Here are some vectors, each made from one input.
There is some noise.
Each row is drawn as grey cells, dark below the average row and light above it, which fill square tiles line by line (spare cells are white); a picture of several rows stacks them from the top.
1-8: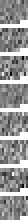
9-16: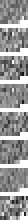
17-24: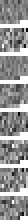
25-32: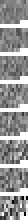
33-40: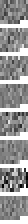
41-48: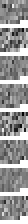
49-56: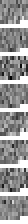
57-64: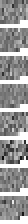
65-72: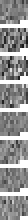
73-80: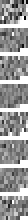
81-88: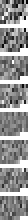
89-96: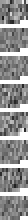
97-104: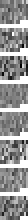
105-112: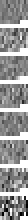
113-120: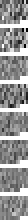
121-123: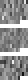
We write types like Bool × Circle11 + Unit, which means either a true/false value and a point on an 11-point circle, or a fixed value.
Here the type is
List3(Line7) × Tree8.
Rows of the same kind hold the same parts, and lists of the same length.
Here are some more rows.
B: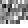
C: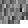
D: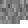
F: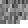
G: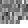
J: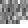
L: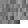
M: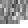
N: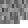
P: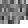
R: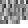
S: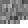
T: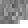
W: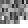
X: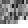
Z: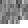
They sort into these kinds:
B, R
C, P
D, G, Z
F, J, L, M, N, S, T, W, X

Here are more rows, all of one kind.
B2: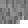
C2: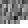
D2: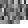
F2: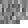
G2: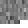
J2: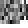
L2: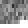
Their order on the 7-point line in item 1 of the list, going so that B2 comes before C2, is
D2, L2, B2, J2, F2, G2, C2.
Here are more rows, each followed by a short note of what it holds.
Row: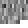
a node of an 8-node tree, together with the empty list
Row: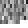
a node of an 8-node tree, together with the empty list
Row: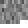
a node of an 8-node tree, together with a list of two items
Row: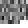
a node of an 8-node tree, together with a list of two items
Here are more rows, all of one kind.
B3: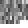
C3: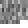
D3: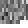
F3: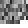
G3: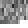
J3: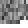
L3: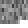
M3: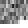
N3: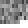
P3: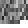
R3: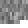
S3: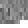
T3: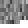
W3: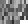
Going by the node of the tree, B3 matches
F3, L3 and T3.
